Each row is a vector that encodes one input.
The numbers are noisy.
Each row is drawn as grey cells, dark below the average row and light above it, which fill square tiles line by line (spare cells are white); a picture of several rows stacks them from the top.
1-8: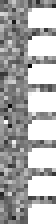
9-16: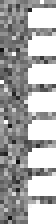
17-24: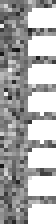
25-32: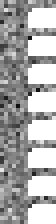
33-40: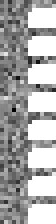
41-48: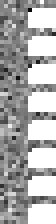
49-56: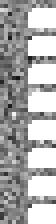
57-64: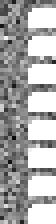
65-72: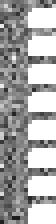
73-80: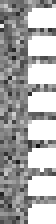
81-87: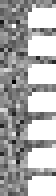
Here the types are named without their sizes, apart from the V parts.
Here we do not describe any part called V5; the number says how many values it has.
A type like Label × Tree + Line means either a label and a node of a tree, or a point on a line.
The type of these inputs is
(Bool × Bool × Bool + Tree) × V5.
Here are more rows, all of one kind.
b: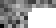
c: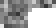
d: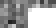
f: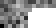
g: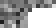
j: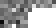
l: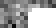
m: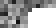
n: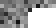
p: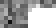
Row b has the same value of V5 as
f and l.
